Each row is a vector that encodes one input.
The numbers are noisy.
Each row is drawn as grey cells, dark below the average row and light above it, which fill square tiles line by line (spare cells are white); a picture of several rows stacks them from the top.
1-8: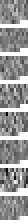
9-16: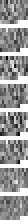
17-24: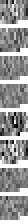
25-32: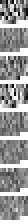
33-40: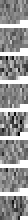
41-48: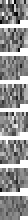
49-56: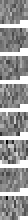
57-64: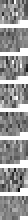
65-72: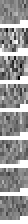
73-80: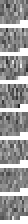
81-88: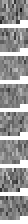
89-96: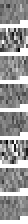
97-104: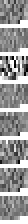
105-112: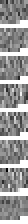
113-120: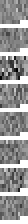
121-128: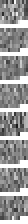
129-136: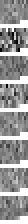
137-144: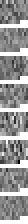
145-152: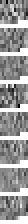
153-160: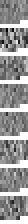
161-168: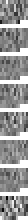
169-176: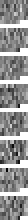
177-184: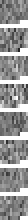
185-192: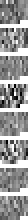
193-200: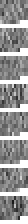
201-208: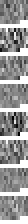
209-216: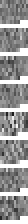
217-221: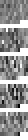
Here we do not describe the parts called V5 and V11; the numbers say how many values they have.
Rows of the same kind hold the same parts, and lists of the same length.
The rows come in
3 kinds.
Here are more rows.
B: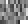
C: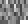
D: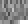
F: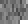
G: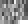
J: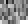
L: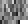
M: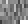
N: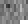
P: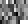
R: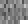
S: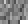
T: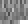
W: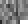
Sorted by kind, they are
B, N
C, G, M, P, W
D, F, J, L, R, S, T

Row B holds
a point on a 9-point circle and a true/false value.
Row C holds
a true/false value and a value of V5.
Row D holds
a value of V11.
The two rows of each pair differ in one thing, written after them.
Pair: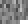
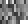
the value of V5
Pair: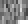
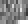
the value of V5
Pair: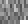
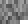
the true/false value
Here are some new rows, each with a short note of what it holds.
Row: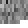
a value of V11
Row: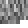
a true/false value and a value of V5
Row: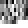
a true/false value and a value of V5
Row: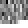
a value of V11
